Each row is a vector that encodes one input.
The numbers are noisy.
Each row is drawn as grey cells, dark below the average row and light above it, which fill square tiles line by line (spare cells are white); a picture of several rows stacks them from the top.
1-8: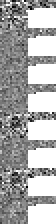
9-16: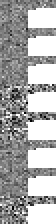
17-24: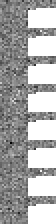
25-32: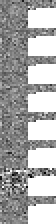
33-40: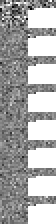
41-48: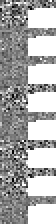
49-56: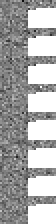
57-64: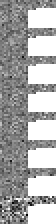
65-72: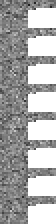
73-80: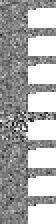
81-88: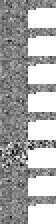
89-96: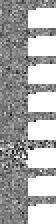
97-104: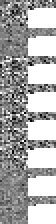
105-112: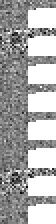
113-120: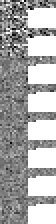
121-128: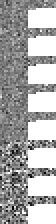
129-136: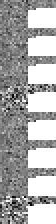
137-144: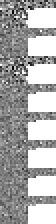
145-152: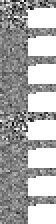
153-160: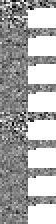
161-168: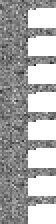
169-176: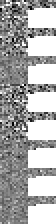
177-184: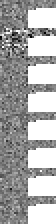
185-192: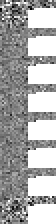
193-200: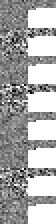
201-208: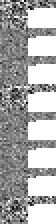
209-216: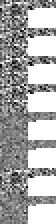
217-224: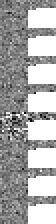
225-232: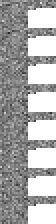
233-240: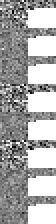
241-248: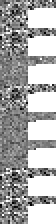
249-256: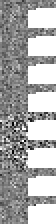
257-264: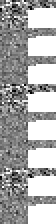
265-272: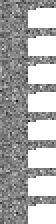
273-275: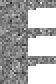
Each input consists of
either a point on a 14-point circle, or a point on a 16-point circle and a point on an 18-point circle.
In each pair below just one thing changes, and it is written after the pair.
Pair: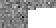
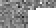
the place on the 16-point circle
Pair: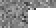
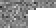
the place on the 18-point circle
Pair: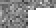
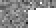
the place on the 16-point circle
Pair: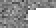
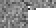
the place on the 18-point circle
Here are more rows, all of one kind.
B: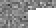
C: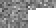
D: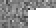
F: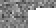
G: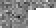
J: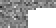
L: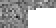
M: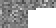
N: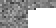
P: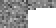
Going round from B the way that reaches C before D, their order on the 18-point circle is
B, G, P, N, L, J, F, M, C, D.
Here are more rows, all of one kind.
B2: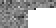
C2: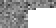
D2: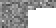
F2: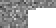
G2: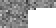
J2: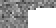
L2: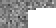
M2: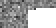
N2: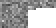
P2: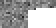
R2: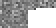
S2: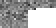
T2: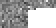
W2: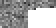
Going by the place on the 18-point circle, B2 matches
C2, P2, S2 and W2.
